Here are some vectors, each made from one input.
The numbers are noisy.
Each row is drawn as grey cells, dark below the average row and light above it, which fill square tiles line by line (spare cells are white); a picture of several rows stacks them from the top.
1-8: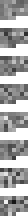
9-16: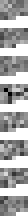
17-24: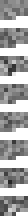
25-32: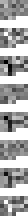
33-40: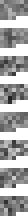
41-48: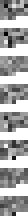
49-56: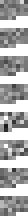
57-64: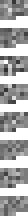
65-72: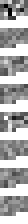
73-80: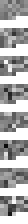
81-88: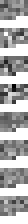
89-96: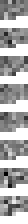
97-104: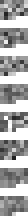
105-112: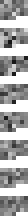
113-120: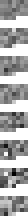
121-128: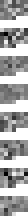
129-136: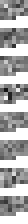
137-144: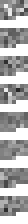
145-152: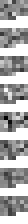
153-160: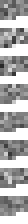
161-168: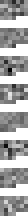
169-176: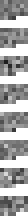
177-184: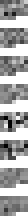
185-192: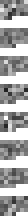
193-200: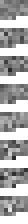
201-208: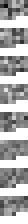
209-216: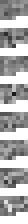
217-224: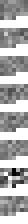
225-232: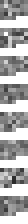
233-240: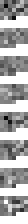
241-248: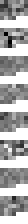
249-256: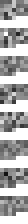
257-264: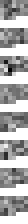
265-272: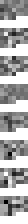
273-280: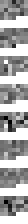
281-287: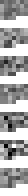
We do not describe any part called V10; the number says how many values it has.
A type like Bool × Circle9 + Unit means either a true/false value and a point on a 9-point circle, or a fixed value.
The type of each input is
(Line7 + Line9) × V10.
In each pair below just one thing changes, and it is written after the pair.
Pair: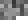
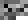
the place on the 7-point line
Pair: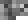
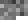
the place on the 7-point line
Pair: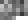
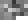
the value of V10
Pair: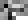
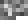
the place on the 7-point line
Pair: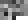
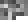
the place on the 7-point line
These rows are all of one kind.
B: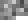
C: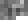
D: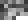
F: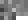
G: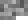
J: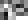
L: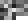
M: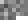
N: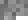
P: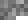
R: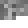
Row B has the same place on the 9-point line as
F, G, L and M.
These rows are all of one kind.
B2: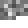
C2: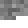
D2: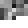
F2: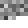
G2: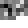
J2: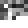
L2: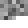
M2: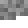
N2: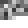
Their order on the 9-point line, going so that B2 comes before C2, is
N2, J2, F2, G2, B2, C2, D2, M2, L2.
